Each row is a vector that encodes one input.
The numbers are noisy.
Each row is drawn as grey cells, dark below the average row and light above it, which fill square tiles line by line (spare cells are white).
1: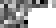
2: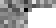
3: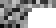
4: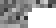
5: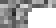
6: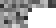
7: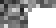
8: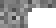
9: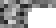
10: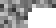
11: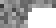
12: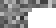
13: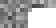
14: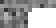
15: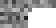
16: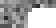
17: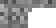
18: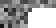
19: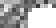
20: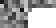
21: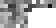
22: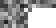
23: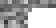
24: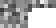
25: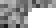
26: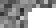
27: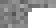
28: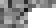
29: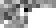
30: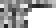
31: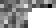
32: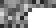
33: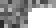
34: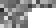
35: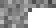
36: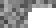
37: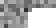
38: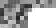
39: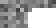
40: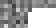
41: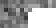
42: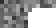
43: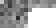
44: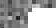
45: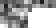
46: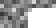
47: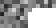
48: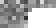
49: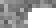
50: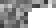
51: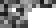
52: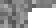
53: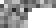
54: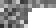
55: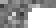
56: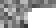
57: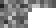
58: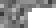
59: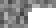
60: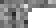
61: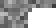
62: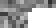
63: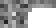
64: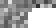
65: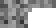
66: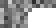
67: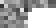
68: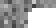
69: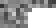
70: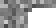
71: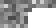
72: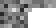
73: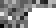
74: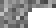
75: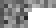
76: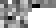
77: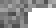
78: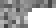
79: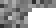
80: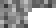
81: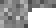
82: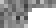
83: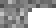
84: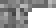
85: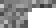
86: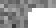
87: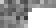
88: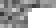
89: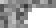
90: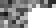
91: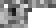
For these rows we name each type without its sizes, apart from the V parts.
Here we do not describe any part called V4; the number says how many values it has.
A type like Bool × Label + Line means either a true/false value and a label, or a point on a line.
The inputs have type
List(Label × V4).
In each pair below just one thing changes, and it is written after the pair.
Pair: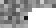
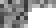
the value of V4 in item 2 of the list
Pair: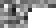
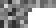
the label in item 1 of the list
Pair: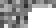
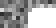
the value of V4 in item 1 of the list
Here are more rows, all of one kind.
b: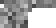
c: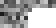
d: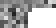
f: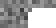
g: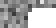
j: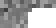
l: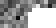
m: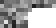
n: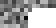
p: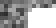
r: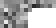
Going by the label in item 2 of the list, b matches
f, g, n and p.
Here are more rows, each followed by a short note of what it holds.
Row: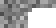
a list of two items
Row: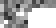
the empty list
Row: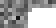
a list of two items
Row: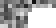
the empty list
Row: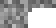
a list of one item
